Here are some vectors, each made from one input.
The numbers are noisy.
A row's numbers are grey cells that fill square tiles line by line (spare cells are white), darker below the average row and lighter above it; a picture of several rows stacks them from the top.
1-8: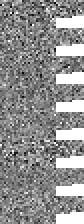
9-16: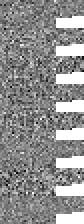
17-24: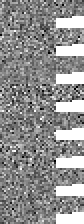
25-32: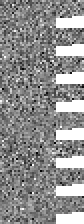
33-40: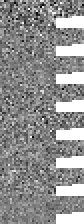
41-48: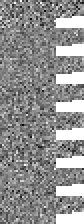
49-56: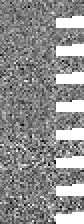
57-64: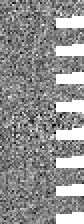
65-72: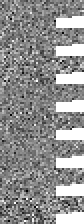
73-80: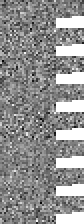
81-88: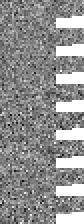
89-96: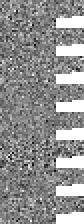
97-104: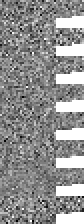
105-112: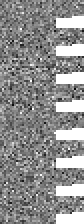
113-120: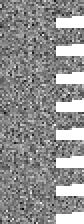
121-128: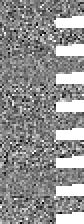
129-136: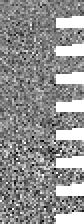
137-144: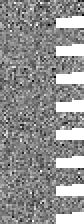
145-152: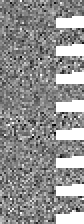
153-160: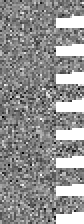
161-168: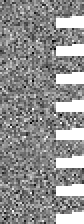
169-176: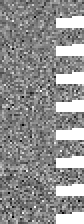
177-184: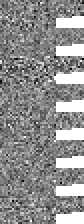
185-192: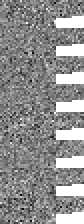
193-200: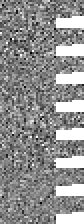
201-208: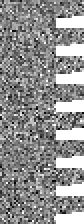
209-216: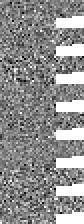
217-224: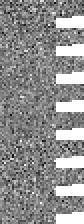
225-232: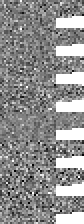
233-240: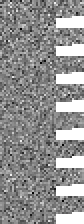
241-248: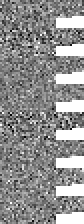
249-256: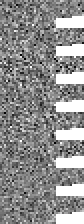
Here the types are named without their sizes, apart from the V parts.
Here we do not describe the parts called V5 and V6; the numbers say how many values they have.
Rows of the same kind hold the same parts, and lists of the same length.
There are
6 kinds of row.
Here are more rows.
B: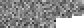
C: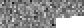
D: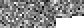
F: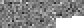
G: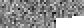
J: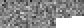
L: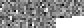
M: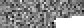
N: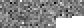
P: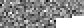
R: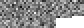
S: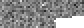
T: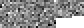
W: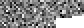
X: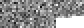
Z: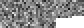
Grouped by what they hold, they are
B, D, T
C, P
F, S, Z
G, J, X
L, M, N, W
R

